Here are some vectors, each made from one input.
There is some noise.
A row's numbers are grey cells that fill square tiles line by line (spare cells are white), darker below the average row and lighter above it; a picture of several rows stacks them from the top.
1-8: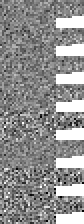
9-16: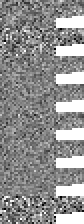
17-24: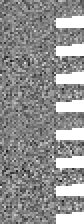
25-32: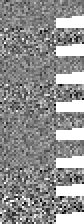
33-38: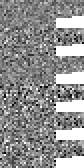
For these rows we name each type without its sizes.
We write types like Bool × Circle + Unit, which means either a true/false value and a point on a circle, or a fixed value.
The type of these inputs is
Label + Line.
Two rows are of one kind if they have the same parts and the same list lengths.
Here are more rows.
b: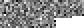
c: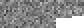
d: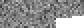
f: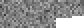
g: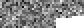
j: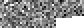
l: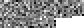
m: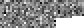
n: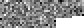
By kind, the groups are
b, j, l, m, n
c, d, f, g

